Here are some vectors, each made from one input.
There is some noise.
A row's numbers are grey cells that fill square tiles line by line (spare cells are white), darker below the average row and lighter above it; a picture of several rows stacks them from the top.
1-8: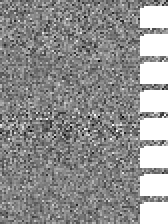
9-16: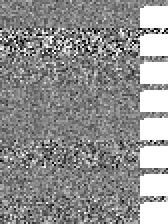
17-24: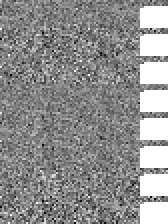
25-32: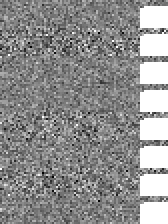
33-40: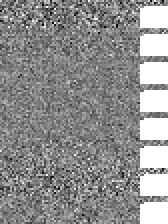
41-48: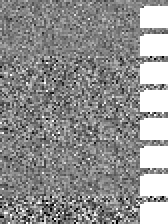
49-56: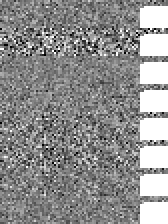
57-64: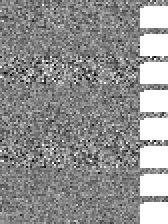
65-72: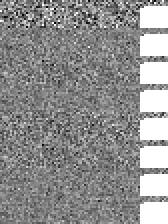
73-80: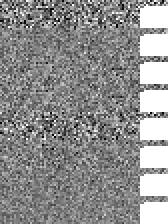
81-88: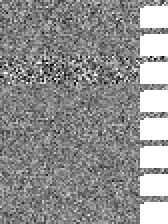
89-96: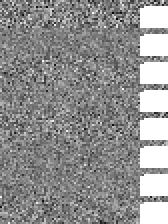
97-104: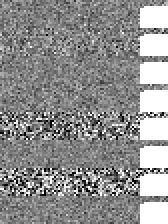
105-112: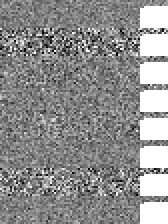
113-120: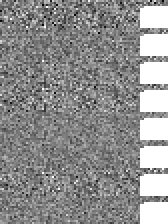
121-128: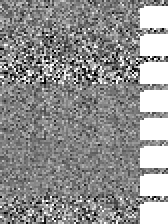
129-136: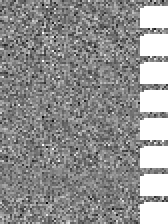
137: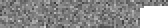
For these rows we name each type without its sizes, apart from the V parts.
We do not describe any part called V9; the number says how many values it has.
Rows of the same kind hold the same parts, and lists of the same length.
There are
3 kinds of row.
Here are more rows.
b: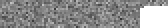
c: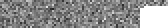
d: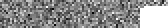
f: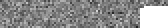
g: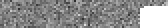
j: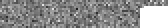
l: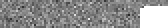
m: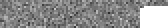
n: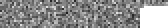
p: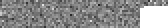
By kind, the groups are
b, c, d, g, j, l, p
f, m
n

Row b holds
a node of a tree.
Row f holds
a true/false value and a value of V9.
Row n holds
a fixed value.
